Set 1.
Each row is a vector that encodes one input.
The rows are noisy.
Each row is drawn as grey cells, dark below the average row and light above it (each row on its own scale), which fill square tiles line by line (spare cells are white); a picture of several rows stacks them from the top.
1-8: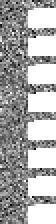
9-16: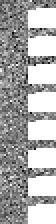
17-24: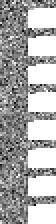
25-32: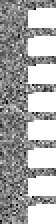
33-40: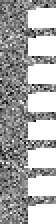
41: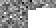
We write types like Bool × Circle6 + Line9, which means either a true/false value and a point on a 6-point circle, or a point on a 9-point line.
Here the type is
Label9.
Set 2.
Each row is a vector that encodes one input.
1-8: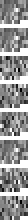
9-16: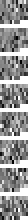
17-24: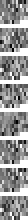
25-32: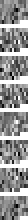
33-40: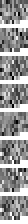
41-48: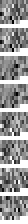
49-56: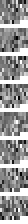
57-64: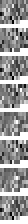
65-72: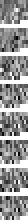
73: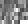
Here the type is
Bool × Bool × Bool.
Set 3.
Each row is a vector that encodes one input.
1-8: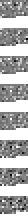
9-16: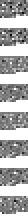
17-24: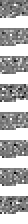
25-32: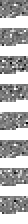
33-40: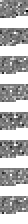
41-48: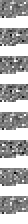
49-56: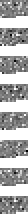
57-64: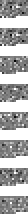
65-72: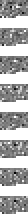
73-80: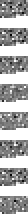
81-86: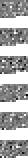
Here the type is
Bool × Bool × Bool + Unit.
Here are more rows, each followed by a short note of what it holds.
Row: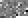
a fixed value
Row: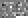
three true/false values
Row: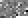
a fixed value
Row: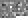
three true/false values
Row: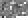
three true/false values
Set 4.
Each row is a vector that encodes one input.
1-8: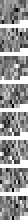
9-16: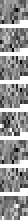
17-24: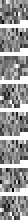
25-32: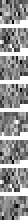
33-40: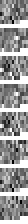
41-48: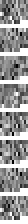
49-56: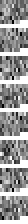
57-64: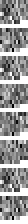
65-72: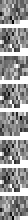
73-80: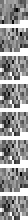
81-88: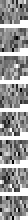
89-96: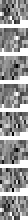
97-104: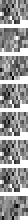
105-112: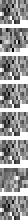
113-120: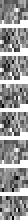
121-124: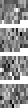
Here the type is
Bool × Bool × Bool.
